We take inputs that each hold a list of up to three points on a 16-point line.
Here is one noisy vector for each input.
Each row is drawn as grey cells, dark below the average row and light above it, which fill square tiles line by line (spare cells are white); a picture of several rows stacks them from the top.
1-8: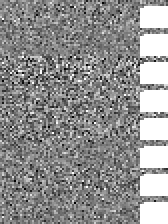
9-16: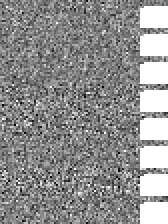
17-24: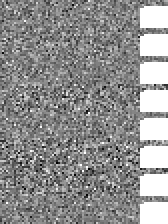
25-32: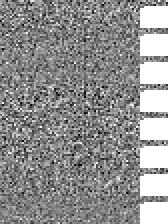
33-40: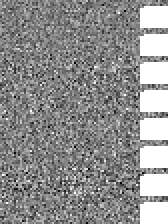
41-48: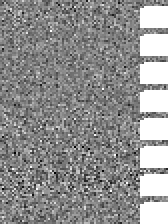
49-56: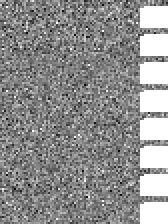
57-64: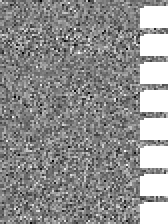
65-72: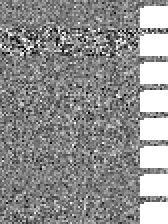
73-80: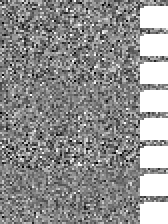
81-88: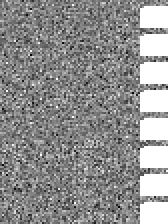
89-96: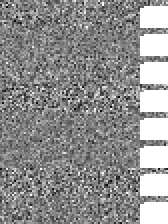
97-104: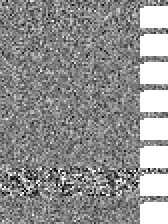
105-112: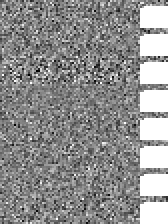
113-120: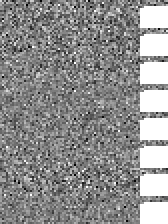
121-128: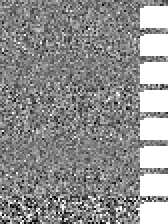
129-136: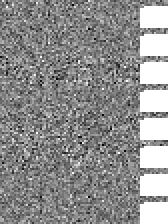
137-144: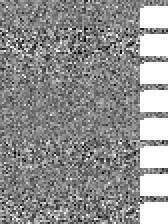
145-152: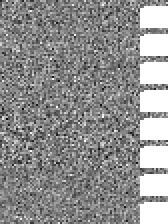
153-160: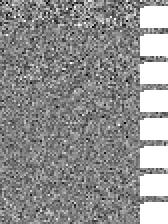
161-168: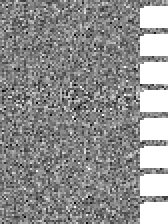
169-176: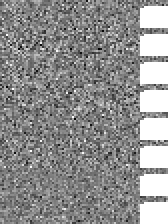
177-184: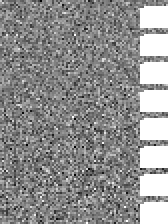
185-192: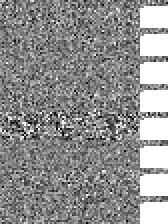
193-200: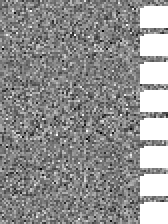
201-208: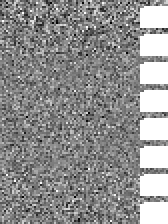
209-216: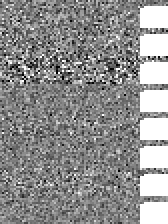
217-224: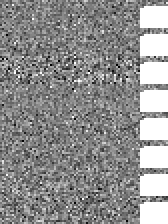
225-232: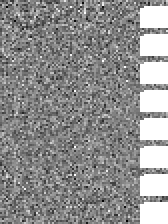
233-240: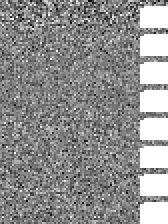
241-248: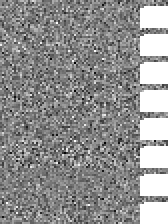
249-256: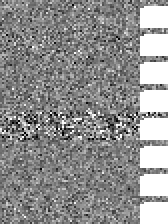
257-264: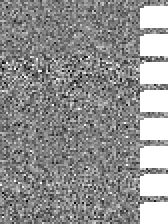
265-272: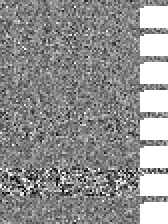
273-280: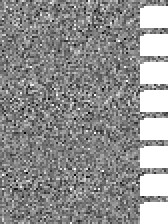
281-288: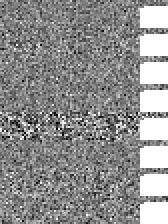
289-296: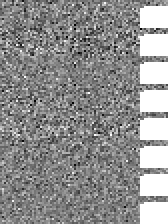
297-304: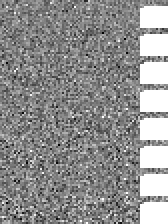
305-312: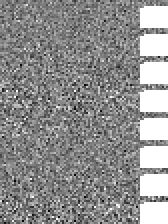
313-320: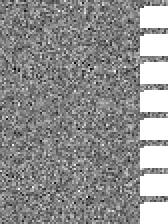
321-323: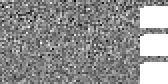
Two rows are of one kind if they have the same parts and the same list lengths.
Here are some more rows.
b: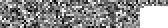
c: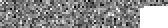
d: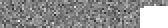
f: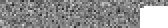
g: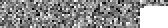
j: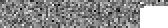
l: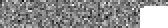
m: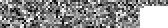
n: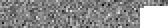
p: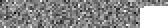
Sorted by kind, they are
b, m
c, n
d, f, g, j
l, p

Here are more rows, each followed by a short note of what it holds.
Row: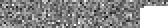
a list of three items
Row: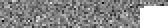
a list of three items
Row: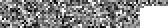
the empty list
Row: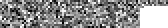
the empty list
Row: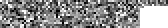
the empty list
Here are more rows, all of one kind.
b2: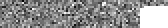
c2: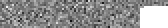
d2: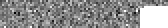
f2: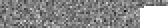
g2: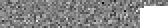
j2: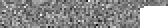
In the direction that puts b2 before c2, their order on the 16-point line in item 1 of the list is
d2, b2, f2, g2, c2, j2.
